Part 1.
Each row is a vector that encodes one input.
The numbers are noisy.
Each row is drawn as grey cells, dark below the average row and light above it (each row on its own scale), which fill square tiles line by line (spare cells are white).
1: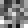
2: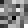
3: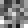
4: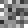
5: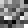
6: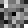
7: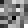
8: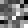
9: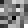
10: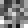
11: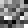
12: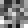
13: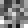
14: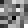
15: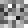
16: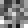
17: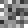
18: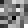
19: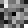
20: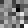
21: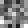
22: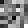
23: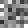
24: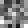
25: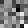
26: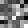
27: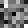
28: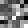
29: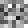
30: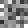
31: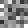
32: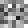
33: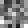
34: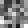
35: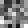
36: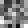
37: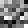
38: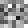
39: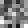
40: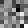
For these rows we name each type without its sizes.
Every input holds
a label.
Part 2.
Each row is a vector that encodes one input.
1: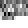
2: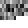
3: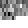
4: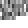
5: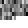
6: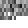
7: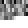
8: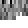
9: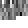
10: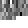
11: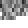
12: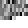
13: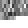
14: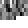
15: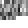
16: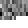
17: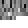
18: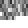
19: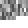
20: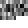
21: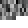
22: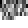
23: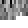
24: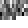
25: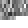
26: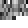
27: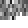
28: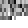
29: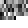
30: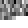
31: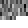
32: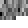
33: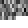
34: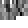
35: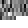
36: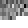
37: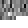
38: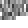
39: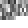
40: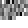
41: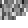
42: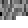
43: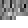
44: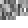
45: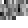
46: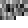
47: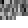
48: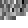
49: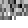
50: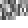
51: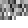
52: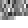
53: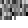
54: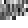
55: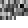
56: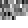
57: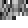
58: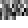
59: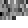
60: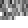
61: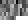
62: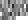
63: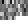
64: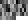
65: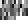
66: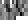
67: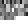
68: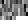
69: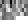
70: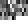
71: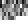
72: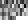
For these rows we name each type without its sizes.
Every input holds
four true/false values.
